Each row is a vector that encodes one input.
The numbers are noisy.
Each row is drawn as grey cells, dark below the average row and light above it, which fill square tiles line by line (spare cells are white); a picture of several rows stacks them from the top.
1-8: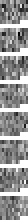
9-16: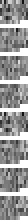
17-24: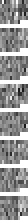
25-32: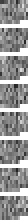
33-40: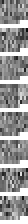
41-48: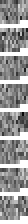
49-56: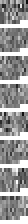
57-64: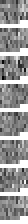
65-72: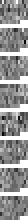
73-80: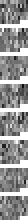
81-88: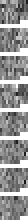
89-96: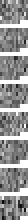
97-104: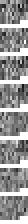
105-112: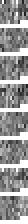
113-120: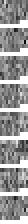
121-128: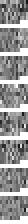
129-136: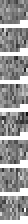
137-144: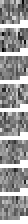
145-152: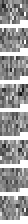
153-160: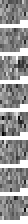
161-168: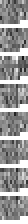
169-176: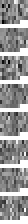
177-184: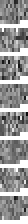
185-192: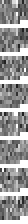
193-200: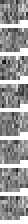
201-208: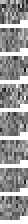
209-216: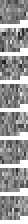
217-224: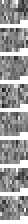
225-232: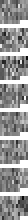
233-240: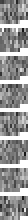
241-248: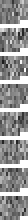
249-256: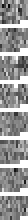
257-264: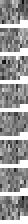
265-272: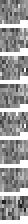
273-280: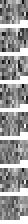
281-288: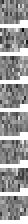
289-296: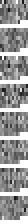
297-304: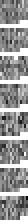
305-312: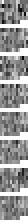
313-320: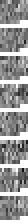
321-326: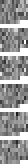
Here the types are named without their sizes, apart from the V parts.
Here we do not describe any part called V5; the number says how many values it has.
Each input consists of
a true/false value and a value of V5, together with either a label, or a node of a tree.
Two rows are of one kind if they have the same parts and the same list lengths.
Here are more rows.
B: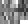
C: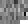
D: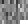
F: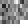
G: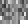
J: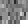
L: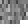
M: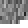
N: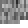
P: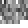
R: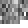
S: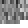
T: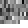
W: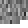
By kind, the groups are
B, F, G, P, R, T
C, D, J, L, M, N, S, W

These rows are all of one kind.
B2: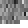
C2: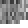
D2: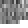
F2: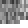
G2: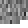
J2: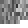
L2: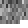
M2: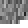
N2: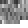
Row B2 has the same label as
C2, F2 and L2.
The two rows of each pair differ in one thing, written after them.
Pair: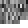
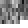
the node of the tree
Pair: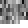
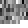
the value of V5
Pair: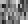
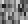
the value of V5
